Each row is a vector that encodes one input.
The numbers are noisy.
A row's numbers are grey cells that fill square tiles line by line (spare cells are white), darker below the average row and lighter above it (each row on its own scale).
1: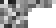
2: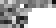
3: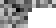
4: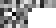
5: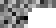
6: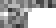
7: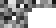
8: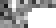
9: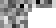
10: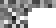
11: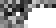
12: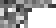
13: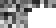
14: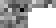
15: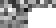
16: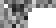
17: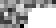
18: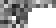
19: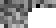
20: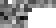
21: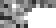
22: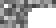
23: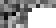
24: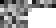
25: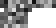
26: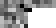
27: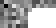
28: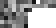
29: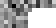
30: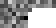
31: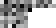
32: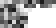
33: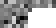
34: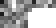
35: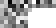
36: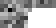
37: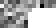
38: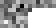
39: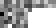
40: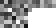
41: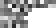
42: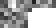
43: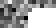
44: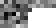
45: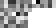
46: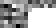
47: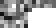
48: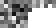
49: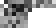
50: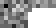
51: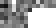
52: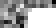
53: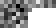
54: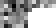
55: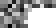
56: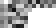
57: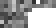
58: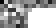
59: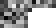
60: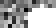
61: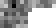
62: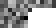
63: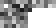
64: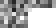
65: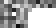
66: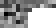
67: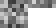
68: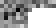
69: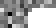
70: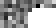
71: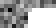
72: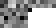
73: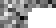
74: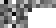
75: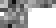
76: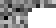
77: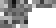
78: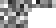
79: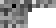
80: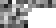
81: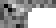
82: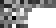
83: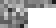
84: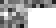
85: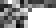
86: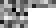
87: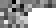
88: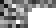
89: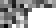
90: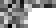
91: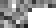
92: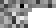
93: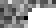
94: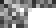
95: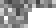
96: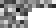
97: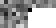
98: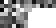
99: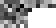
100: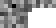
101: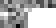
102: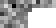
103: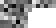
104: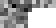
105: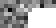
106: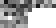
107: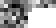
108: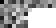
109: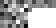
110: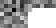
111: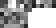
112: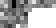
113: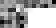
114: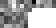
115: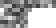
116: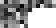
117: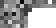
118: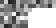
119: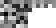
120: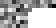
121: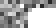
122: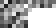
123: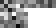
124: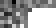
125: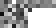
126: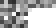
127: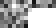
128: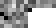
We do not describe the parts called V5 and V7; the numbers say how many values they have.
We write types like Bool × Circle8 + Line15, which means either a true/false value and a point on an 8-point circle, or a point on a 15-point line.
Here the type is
Bool × (Tree9 + V7) × V5.
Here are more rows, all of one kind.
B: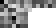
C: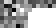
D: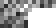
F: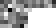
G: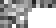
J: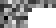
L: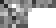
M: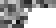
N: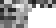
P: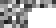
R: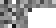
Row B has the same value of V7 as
F and L.
